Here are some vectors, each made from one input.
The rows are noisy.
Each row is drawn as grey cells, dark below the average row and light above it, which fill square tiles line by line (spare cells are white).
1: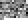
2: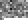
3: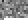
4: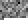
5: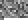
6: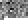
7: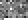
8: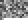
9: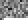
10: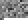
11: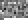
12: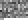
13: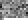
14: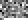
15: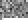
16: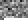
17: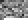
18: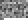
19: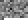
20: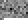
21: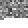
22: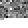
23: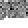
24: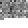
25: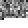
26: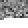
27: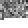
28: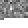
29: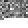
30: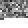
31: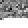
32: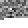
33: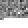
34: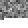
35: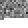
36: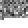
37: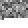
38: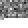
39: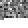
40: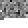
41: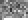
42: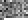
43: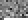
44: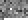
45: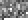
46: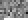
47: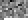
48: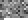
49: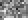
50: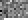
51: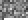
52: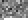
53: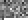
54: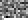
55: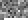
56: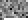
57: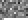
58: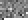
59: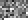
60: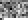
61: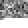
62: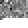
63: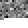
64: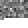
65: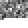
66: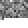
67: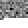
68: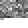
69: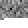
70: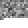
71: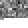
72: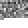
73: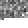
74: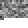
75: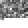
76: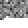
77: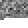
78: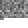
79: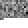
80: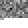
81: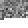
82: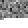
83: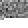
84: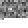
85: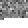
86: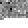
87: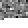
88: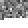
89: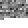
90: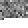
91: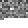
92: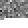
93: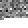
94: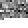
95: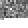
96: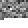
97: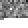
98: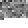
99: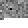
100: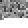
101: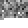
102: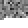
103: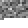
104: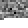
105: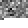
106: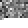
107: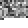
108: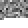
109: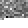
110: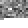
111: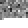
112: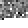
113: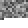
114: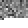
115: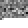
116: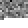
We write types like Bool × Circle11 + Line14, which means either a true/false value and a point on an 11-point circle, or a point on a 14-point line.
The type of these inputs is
Line10 × (Line10 + Tree12).
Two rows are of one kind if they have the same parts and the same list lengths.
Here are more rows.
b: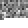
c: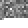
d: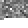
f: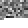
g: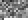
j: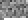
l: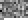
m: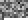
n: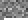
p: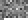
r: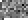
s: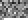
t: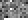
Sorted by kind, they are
b, g, j, r
c, d, f, l, m, n, p, s, t

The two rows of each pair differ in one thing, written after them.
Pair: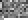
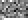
the node of the tree
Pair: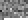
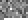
the place on the 10-point line
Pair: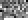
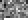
the node of the tree
